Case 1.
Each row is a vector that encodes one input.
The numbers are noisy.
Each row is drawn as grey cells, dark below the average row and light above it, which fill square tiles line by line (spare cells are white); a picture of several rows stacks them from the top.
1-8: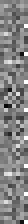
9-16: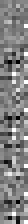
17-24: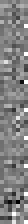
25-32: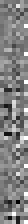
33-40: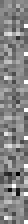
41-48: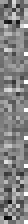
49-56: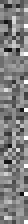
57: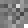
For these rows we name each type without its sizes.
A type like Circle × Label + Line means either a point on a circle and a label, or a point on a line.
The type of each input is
Circle + Tree.
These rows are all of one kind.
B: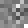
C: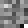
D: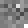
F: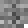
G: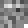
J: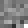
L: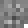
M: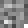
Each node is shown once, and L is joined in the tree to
D, F, J and M.
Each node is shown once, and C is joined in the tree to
F.
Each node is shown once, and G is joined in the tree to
M.
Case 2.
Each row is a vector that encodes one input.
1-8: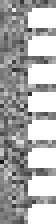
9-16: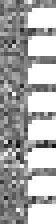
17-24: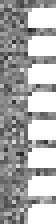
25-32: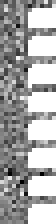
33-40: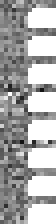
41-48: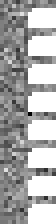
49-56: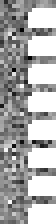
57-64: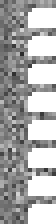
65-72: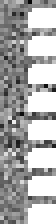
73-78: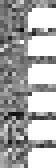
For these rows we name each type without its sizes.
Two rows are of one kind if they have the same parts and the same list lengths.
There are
2 kinds of row.
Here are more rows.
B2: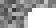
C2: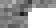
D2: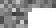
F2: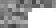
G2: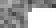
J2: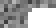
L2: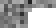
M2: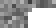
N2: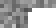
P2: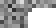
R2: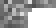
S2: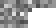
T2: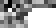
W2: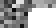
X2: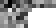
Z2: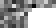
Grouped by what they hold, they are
B2, C2, D2, F2, G2, J2, L2, M2, N2, P2, R2, S2, W2, Z2
T2, X2

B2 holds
a label and a true/false value.
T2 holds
a fixed value.
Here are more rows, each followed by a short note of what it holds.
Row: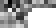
a fixed value
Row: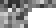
a fixed value
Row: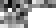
a fixed value
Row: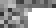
a label and a true/false value
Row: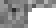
a label and a true/false value
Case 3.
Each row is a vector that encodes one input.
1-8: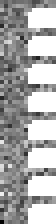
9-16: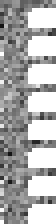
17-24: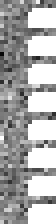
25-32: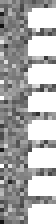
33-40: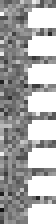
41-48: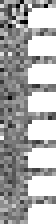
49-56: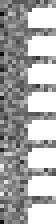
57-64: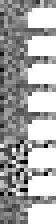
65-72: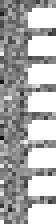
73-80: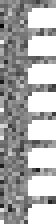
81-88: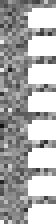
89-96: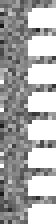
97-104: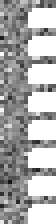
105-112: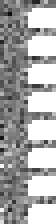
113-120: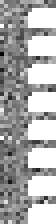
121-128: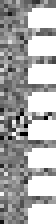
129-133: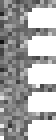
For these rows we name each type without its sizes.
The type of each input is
List(Line).
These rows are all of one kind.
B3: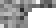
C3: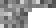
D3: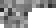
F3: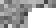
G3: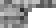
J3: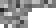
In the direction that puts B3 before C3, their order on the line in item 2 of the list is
F3, G3, D3, B3, C3, J3.
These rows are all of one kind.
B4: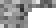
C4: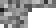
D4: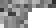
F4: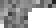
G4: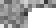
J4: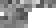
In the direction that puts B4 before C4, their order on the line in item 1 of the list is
D4, F4, J4, B4, G4, C4.
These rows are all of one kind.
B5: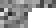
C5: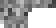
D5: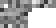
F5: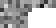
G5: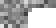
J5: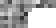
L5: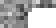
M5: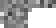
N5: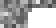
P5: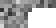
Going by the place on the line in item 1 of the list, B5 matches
C5 and P5.
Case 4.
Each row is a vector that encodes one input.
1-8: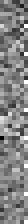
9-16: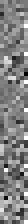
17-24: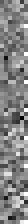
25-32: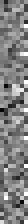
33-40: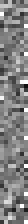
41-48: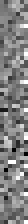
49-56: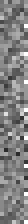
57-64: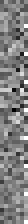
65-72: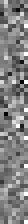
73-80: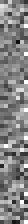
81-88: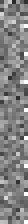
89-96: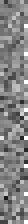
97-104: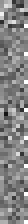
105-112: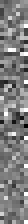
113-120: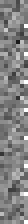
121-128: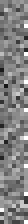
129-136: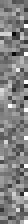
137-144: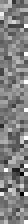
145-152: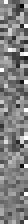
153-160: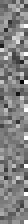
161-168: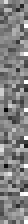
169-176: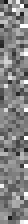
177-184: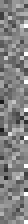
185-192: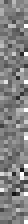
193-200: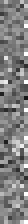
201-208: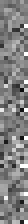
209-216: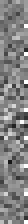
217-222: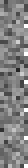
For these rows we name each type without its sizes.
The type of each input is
Bool × Bool × Bool × Bool + Label.
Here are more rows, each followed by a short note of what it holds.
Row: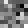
four true/false values
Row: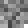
four true/false values
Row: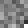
four true/false values
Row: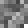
four true/false values
